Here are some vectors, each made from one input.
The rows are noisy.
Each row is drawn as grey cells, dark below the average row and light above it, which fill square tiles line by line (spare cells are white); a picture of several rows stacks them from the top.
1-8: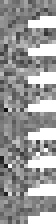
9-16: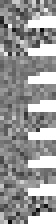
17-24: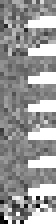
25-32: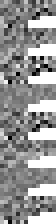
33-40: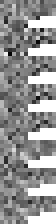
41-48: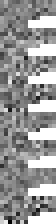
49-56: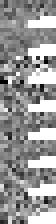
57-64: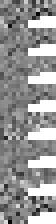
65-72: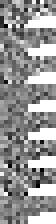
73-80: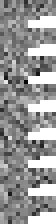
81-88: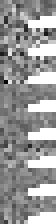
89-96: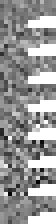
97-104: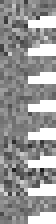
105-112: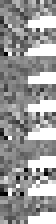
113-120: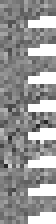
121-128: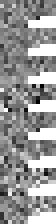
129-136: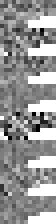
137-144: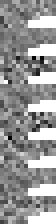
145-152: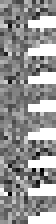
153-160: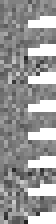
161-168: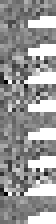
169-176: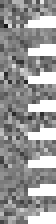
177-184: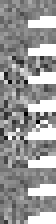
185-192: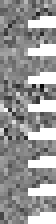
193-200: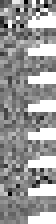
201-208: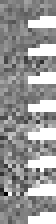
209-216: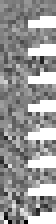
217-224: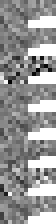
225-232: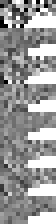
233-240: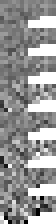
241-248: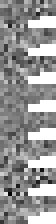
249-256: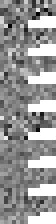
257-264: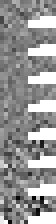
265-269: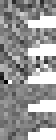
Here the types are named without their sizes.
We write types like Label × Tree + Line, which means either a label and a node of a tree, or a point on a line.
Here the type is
Bool × Line + Circle.
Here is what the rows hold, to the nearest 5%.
About 35% of them hold a point on a circle. The rest hold a point on a line and a true/false value.
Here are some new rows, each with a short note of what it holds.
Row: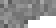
a point on a line and a true/false value
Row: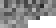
a point on a circle
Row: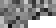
a point on a line and a true/false value
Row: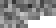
a point on a circle
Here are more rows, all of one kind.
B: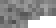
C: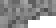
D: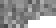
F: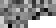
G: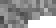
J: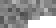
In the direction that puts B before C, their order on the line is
J, B, G, C, F, D.
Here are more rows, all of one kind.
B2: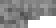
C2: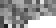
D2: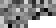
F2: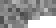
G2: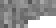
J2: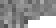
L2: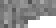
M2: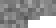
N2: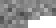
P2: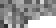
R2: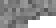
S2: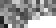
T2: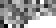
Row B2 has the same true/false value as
F2, M2, N2 and S2.
